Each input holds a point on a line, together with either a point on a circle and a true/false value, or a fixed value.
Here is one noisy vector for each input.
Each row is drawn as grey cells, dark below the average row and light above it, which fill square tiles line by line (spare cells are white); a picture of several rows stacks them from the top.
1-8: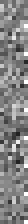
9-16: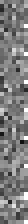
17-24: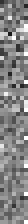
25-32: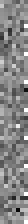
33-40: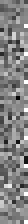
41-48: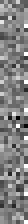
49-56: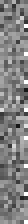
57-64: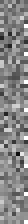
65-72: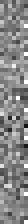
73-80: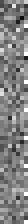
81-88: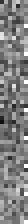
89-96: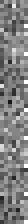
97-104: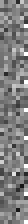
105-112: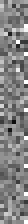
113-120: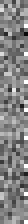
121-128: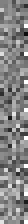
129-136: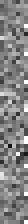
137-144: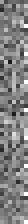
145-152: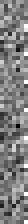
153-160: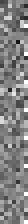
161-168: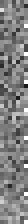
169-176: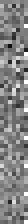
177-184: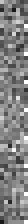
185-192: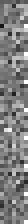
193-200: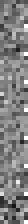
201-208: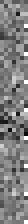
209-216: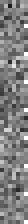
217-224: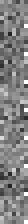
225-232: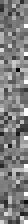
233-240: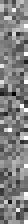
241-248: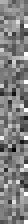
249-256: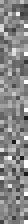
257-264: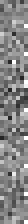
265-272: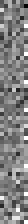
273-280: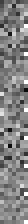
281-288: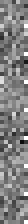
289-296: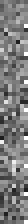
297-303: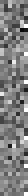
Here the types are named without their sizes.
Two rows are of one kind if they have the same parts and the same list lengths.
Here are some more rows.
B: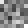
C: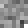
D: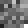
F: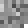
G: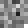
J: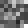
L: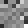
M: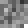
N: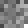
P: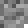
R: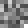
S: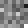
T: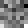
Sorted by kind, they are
B, C, F, G, L, M, N, P, R, S, T
D, J

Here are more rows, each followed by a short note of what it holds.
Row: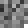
a point on a line
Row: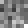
a point on a circle, a point on a line and a true/false value
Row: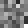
a point on a circle, a point on a line and a true/false value
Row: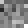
a point on a circle, a point on a line and a true/false value
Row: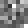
a point on a line
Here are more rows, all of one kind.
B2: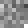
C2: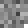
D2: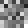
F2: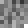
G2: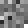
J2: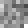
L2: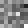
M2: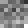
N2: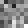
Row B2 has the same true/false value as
J2, M2 and N2.
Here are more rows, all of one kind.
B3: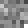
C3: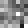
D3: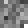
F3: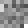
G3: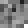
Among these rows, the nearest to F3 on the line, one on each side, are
B3 and C3.
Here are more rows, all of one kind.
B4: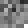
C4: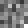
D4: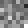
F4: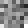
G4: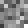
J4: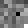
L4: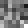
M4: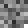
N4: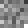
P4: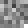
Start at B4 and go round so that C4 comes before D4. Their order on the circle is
B4, M4, G4, F4, C4, P4, D4, L4, J4, N4.
